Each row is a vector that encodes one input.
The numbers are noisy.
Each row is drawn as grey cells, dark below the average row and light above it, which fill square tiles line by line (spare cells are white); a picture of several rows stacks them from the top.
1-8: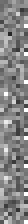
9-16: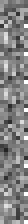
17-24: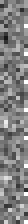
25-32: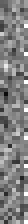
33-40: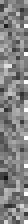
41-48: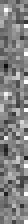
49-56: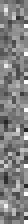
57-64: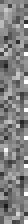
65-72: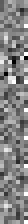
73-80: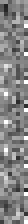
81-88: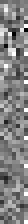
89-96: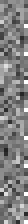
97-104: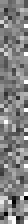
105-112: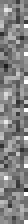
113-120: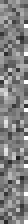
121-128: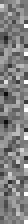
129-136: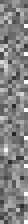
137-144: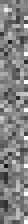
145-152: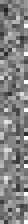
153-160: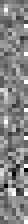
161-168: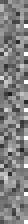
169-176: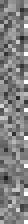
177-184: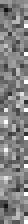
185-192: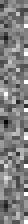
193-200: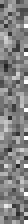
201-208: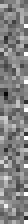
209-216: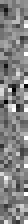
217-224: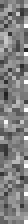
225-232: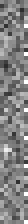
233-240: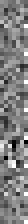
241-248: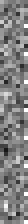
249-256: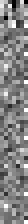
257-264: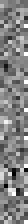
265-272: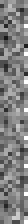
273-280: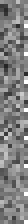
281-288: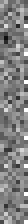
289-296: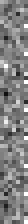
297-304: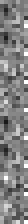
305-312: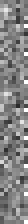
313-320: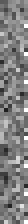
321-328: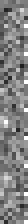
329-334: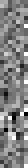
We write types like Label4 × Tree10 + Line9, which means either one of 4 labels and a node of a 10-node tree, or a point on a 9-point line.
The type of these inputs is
List2(Line4).
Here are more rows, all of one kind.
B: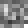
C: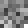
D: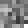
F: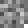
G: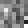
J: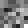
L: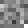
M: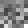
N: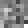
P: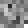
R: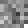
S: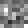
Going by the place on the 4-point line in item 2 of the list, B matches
F, J, P and S.
